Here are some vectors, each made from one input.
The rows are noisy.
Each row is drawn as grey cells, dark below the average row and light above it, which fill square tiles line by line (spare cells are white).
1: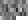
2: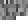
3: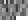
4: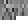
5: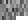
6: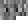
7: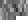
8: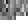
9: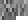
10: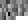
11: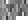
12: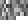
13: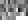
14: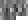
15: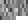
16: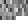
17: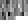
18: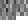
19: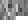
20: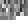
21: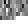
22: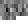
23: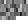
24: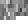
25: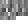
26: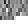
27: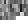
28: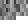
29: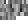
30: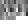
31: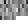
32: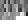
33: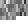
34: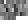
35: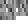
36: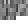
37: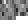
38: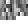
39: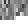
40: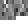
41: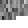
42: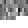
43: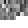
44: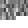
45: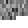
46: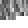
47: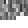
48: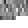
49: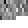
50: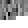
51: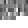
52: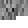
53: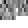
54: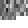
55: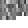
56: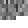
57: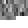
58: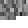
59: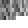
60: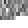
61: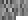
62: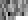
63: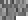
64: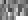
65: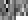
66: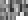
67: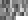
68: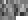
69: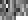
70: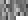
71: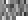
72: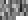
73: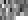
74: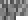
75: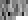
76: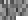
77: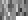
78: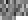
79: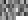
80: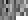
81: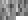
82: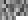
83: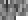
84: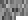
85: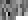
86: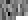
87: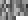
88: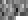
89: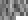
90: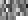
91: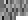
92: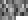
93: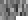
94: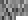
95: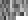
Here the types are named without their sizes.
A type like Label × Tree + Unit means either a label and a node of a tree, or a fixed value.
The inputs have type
Bool × Circle.
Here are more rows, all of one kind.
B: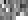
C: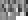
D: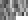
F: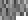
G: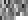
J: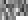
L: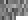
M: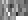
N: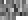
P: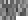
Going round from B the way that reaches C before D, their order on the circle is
B, L, P, J, N, M, C, F, D, G.
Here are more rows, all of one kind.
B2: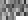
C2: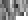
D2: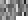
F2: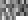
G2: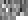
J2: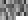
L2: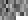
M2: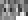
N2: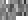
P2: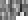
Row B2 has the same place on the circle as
F2 and J2.
